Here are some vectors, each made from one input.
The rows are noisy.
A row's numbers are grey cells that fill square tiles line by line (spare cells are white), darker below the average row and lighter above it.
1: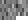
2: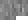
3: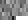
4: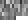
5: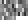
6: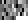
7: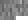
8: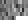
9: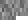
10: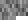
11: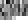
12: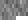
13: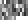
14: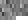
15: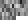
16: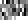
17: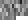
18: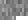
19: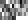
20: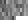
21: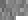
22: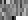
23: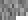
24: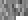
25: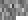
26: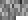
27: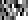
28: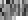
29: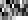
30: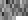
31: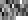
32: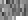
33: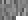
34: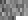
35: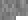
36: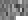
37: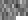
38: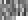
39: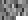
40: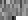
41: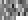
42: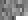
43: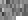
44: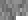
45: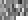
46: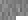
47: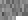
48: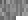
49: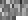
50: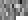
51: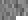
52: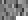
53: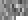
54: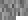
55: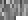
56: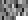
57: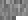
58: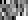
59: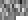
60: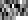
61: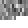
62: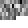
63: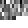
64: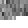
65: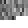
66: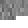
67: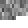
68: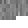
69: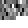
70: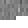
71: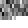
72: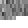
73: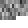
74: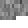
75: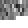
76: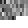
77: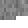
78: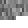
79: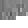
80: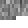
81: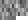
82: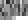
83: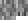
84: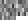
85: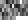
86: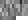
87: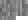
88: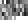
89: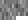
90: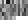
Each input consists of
one of 12 labels and a true/false value.
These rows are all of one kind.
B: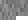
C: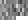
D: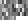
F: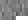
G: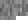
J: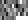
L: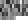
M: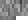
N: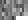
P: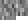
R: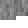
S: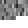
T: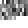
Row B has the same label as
C, M and N.
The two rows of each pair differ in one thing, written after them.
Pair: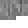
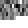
the true/false value
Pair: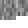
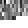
the true/false value
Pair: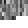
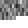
the label
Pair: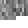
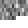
the true/false value
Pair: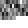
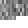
the label
